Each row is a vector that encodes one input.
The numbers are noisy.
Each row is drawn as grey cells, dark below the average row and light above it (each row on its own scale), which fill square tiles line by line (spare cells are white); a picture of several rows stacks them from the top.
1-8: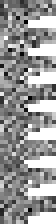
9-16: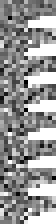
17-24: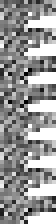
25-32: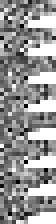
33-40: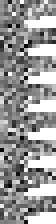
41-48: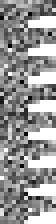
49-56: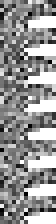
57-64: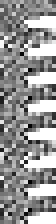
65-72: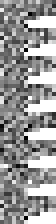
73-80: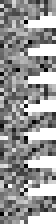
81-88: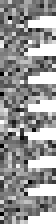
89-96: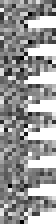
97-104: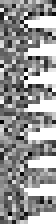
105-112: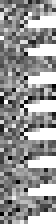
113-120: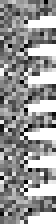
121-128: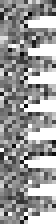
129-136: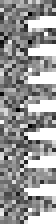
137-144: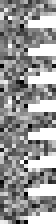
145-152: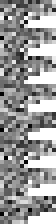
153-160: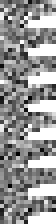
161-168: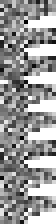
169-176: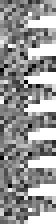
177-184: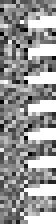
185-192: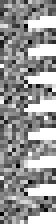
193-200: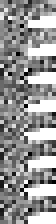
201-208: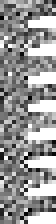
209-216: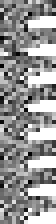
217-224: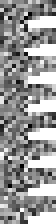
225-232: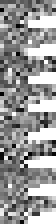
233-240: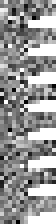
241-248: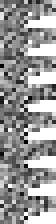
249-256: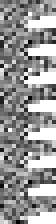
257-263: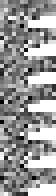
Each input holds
one of 6 labels.
